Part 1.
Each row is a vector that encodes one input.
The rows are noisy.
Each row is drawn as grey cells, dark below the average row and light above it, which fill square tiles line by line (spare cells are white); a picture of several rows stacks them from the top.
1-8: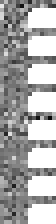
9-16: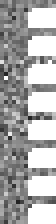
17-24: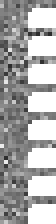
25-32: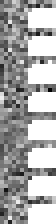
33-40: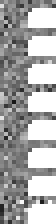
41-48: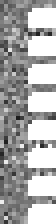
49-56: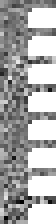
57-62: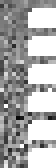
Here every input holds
either a fixed value, or a node of a 7-node tree.
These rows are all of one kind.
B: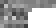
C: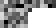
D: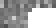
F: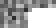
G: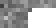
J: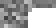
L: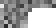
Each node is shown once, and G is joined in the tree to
B and C.
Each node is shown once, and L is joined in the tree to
D.
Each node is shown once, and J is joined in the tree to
F.
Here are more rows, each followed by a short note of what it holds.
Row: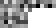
a fixed value
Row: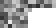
a fixed value
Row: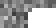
a node of a 7-node tree
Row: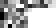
a fixed value
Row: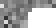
a node of a 7-node tree
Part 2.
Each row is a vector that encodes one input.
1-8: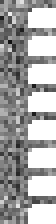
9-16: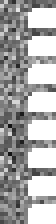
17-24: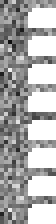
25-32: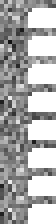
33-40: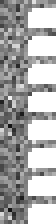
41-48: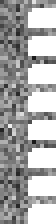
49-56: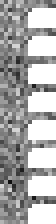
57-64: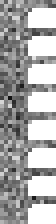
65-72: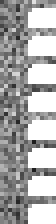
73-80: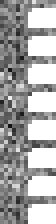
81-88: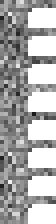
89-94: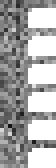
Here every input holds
three true/false values.
